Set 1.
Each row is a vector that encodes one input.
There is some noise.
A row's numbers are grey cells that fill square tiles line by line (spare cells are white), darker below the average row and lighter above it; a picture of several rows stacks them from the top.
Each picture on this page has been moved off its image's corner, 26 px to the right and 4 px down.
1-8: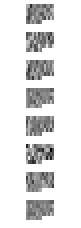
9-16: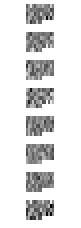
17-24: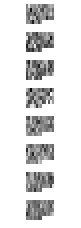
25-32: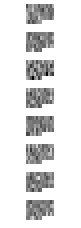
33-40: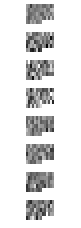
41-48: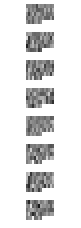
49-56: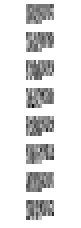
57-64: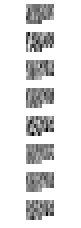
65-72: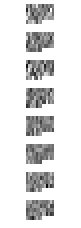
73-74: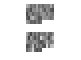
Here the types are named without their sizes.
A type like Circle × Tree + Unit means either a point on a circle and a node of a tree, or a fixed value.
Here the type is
Bool × Bool × Bool + Tree + Unit.
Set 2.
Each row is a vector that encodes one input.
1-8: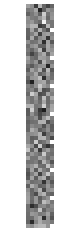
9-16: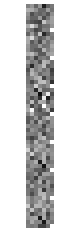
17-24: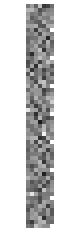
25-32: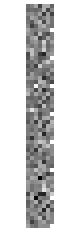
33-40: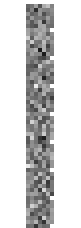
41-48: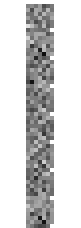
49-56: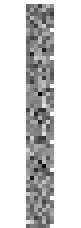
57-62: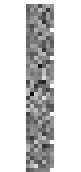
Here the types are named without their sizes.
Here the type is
Line + Tree.
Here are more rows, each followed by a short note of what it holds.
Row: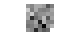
a node of a tree
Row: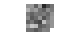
a node of a tree
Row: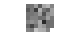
a point on a line
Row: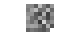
a node of a tree
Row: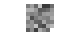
a node of a tree
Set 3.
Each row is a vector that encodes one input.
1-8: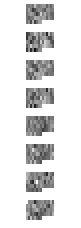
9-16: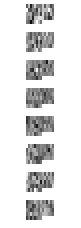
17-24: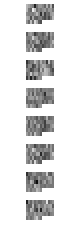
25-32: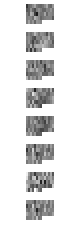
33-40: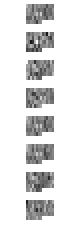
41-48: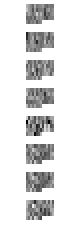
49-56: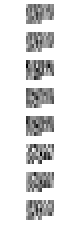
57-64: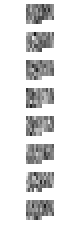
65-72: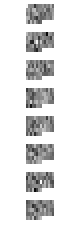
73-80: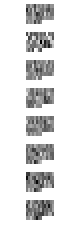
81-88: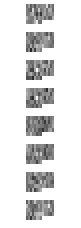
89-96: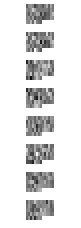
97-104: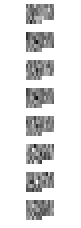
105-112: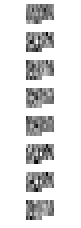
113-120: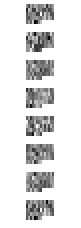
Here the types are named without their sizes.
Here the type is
Bool × Line.
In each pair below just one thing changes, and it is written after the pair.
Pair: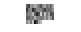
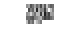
the true/false value
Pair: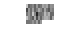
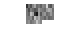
the place on the line
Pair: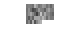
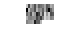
the place on the line
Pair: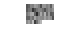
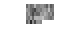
the place on the line
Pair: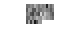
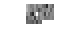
the true/false value
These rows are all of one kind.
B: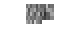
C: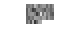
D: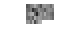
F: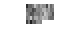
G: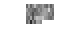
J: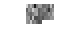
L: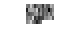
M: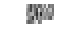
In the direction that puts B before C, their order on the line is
M, J, L, B, D, C, G, F.
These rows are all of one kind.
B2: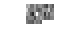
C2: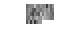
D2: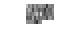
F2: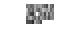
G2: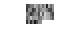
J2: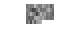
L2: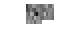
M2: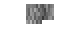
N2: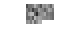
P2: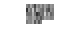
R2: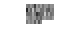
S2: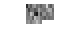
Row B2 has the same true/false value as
D2, F2 and M2.
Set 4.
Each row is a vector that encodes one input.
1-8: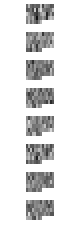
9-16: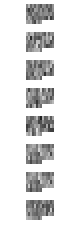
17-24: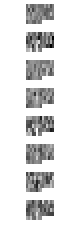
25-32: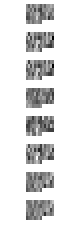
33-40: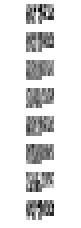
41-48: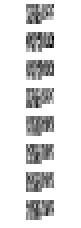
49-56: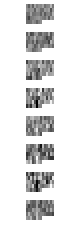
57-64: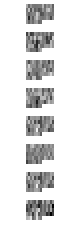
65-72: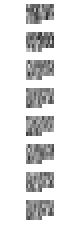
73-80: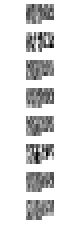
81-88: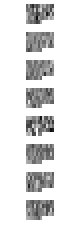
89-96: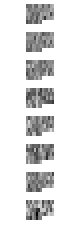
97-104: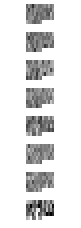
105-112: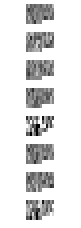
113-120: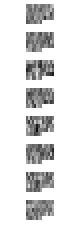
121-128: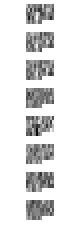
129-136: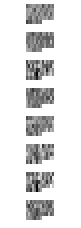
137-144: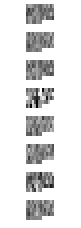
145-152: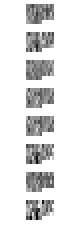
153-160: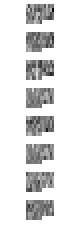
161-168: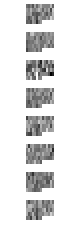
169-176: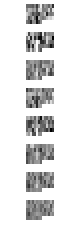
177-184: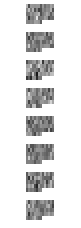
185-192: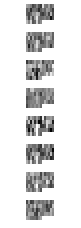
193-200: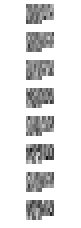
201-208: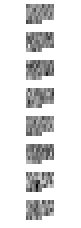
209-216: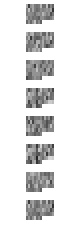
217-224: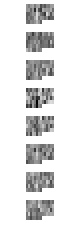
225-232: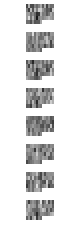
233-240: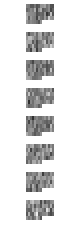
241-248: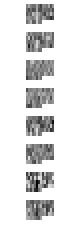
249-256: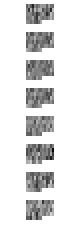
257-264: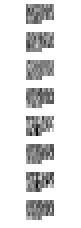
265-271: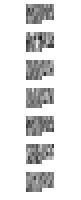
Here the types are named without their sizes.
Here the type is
Bool × Tree.
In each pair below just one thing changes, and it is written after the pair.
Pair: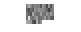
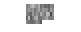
the true/false value
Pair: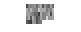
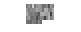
the node of the tree
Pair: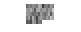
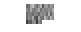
the node of the tree
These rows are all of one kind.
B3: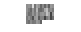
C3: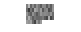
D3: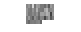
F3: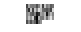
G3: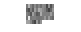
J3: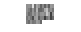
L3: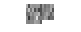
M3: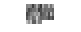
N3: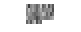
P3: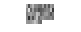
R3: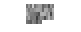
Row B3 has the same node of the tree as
C3, D3, J3 and R3.
